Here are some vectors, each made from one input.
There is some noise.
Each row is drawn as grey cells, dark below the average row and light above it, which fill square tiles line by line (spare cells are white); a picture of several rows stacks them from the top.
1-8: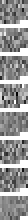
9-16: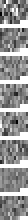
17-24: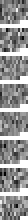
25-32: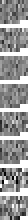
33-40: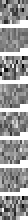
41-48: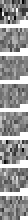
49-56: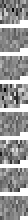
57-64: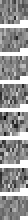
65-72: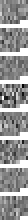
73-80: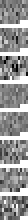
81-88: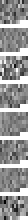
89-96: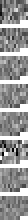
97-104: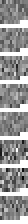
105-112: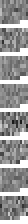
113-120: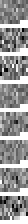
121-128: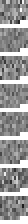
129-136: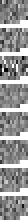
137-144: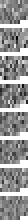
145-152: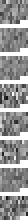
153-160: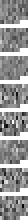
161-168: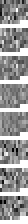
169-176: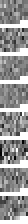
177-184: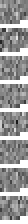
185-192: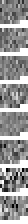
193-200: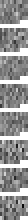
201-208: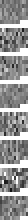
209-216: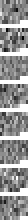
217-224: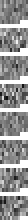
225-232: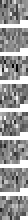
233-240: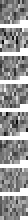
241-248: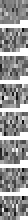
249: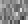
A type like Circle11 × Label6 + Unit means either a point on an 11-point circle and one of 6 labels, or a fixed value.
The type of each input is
Bool × Line9 + Tree9 × Tree9 × (Tree9 + Unit).
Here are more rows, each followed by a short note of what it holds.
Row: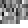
a node of each of two 9-node trees
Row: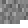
a node of each of three 9-node trees
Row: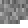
a node of each of three 9-node trees
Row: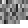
a point on a 9-point line and a true/false value
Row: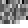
a point on a 9-point line and a true/false value
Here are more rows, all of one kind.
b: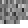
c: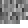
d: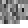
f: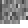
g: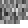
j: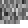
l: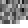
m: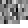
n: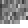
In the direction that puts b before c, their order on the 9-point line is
d, l, b, g, j, n, f, m, c.
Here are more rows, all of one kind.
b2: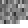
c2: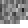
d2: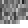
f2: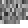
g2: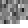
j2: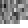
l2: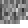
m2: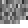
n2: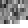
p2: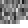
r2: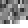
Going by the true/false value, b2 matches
d2, j2 and p2.
